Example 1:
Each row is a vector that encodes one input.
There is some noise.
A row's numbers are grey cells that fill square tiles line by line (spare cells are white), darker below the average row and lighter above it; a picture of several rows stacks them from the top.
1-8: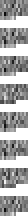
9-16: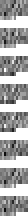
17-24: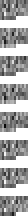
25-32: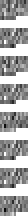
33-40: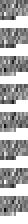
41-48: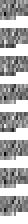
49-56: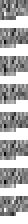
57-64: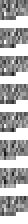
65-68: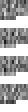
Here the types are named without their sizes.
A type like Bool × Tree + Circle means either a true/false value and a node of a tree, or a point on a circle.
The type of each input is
Bool × Line.
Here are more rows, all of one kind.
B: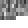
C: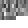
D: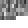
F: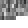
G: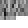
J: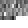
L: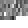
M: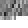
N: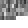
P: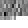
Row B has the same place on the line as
D, F, N and P.
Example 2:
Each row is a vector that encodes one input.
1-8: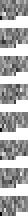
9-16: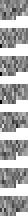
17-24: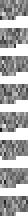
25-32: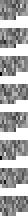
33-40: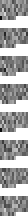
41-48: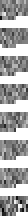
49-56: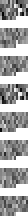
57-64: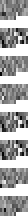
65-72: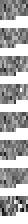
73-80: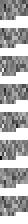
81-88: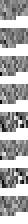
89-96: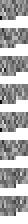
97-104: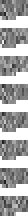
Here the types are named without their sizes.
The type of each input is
List(Line).
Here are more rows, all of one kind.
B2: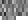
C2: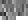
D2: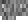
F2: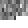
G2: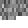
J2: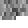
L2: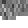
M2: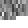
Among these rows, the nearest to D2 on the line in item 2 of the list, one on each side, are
F2 and G2.
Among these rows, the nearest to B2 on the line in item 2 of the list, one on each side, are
C2 and G2.
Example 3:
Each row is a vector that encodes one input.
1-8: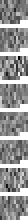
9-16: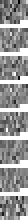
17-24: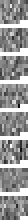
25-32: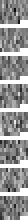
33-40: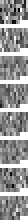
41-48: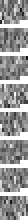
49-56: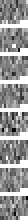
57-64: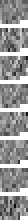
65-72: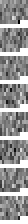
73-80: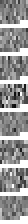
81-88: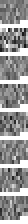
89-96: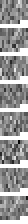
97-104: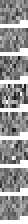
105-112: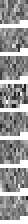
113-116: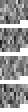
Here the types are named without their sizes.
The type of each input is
List(Line).
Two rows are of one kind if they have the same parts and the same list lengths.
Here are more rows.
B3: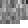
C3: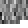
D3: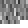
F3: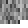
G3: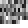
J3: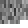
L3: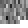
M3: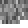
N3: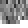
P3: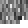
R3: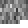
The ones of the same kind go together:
B3, D3, F3, L3, M3, N3, R3
C3, J3, P3
G3

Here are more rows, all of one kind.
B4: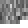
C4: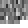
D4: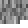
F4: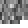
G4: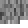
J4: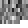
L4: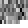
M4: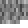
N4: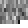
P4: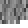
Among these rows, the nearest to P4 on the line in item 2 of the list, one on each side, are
D4 and M4.
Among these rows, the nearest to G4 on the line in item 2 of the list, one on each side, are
B4 and F4.
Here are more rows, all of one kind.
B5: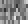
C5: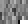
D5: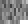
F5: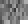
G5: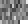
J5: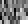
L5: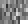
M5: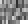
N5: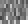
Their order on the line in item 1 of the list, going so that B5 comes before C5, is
F5, D5, G5, B5, N5, J5, M5, L5, C5.
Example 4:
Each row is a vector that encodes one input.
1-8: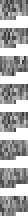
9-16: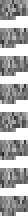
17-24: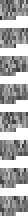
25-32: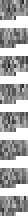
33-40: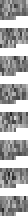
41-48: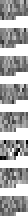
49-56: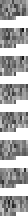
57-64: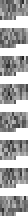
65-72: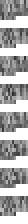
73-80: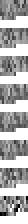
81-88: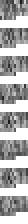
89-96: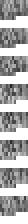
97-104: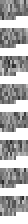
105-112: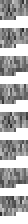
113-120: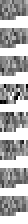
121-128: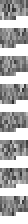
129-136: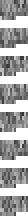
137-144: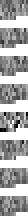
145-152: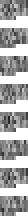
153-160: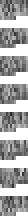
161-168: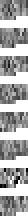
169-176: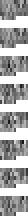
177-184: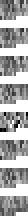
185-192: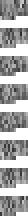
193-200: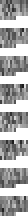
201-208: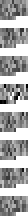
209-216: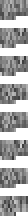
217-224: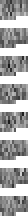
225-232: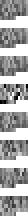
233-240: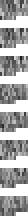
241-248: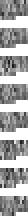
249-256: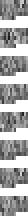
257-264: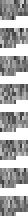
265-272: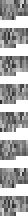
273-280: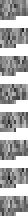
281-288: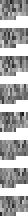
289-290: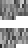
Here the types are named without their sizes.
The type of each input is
List(Line).
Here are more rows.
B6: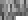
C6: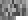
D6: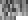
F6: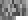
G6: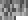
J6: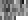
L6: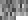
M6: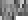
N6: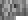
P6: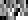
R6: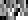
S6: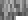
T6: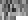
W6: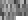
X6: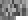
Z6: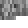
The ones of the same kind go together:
B6, C6, F6, M6, N6, S6, W6, X6, Z6
D6, G6, J6, L6, T6
P6, R6

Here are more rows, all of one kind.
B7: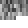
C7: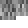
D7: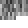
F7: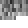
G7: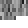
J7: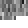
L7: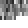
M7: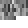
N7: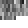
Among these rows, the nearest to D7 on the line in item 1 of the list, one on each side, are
C7 and F7.
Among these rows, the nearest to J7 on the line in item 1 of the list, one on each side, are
G7 and N7.
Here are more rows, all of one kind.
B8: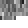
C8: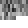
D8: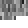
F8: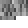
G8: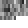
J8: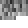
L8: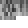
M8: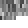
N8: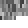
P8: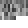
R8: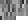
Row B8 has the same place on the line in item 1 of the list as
D8, M8 and N8.
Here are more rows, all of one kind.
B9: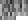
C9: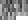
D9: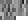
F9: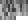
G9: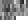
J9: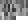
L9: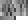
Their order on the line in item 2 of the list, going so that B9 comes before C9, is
L9, G9, D9, J9, F9, B9, C9.
